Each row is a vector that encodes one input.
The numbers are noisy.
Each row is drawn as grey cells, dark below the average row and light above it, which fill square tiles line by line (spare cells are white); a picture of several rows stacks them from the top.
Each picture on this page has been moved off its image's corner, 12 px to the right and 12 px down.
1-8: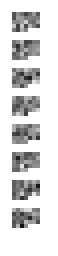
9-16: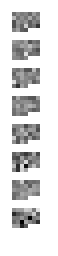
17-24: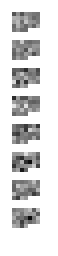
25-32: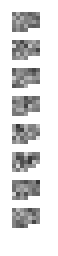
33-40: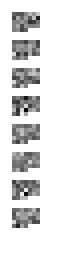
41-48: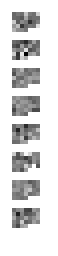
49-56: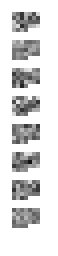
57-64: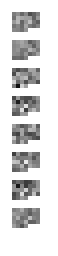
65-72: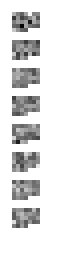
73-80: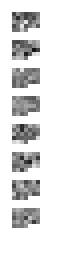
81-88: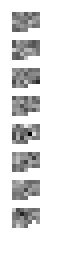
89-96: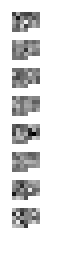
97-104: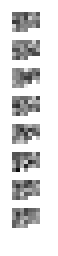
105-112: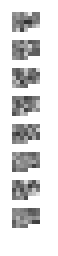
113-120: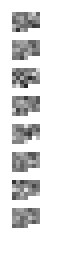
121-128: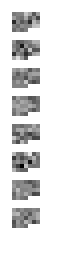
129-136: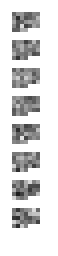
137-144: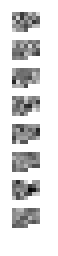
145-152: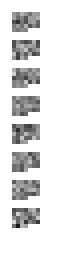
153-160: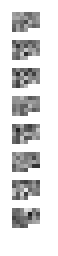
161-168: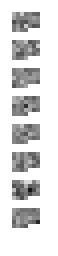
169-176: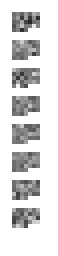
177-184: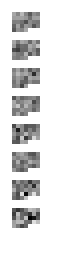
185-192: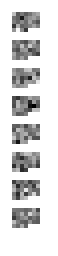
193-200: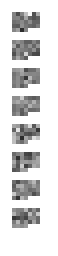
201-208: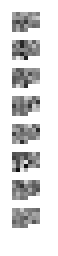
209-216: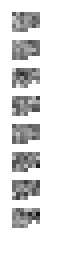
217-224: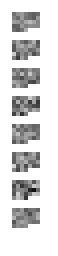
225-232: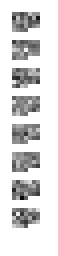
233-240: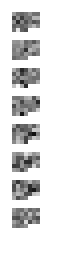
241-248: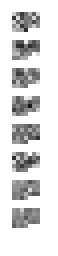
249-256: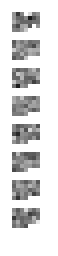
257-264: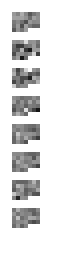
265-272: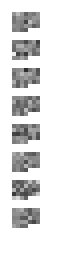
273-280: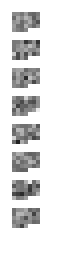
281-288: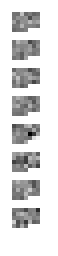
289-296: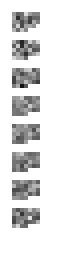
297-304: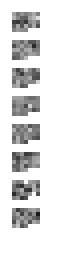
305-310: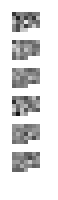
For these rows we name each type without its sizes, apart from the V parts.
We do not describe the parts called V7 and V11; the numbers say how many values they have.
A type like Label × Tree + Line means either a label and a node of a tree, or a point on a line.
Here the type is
Line × (Line + Tree) + V7 × V11.
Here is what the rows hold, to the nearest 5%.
About 70% of them hold a point on a line, together with either a point on a line, or a node of a tree. The rest hold a value of V7 and a value of V11.
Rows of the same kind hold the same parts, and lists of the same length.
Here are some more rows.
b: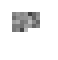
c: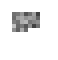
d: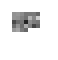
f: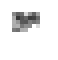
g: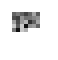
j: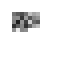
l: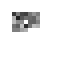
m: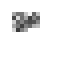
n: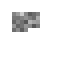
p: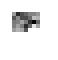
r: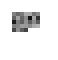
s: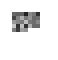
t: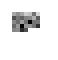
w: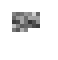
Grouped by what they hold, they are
b, d, l, n
c, g, s, w
f, j, m, p, r, t

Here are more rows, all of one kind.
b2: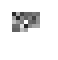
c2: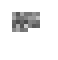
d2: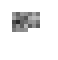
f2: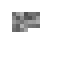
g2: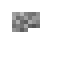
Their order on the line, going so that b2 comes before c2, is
b2, f2, g2, c2, d2.
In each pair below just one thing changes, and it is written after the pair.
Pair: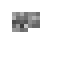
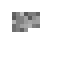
the place on the line
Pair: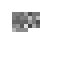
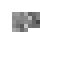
the place on the line
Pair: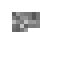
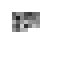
the place on the line
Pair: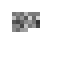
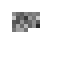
the node of the tree
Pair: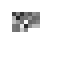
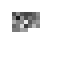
the node of the tree
